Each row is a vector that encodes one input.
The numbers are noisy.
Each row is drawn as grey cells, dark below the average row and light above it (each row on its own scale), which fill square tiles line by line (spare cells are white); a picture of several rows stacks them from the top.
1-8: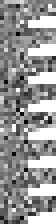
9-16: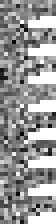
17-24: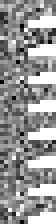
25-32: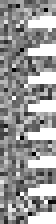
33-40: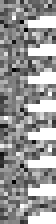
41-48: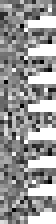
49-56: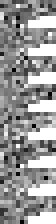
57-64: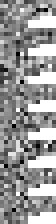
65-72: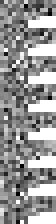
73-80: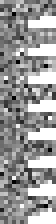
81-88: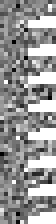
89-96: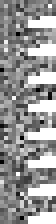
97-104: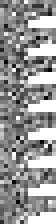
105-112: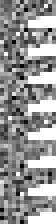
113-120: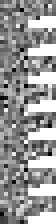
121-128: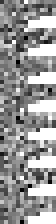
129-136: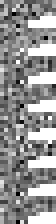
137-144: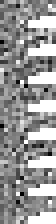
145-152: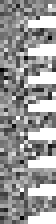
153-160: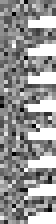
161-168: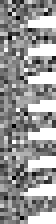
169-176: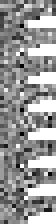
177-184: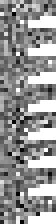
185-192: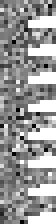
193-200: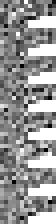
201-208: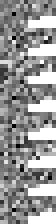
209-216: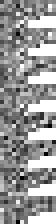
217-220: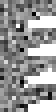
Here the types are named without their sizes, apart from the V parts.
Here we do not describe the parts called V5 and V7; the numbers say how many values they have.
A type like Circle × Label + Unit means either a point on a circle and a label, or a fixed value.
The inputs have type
(Bool × V5 + Circle + Unit) × V7.
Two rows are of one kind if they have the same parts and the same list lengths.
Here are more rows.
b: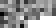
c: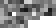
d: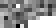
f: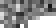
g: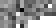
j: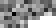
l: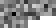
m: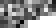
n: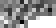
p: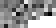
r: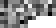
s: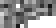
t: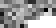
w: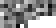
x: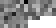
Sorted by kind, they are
b, m, r, t
c, g, n, p
d, f, j, l, s, w, x

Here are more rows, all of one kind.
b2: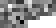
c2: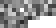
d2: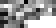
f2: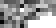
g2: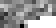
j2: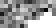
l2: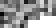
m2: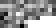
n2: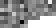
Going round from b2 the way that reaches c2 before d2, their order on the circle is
b2, j2, n2, l2, c2, f2, d2, m2, g2.
